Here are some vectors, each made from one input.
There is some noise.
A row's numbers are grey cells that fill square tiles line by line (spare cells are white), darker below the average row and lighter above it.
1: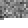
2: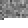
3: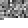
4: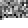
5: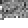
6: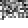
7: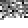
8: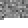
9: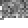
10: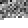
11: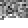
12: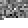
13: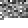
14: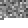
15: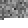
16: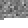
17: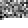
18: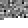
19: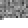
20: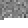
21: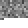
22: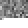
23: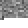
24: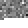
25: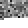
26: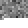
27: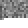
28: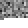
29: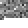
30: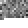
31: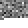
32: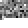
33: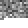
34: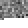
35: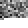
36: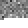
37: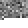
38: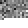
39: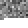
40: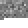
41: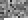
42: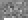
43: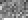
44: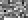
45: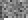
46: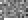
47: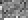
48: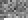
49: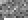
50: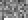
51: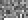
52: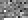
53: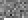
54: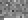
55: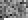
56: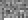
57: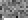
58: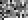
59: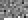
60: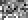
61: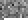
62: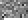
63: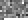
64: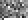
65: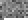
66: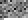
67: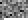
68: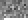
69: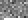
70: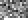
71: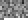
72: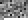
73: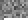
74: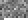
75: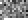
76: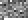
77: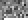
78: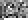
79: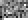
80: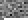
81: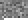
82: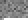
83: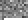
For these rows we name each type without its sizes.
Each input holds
a node of a tree, together with either a point on a line, or three true/false values.
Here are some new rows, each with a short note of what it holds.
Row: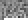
a node of a tree and three true/false values
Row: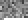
a point on a line and a node of a tree
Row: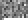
a node of a tree and three true/false values
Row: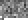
a point on a line and a node of a tree
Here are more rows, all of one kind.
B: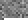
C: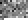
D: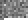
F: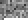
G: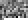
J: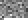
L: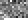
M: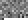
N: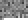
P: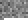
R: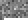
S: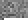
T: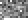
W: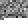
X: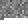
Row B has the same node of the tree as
D, R, S and W.
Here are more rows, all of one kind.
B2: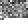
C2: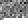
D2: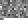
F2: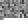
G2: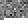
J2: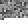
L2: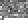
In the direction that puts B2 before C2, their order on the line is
F2, B2, J2, D2, C2, L2, G2.
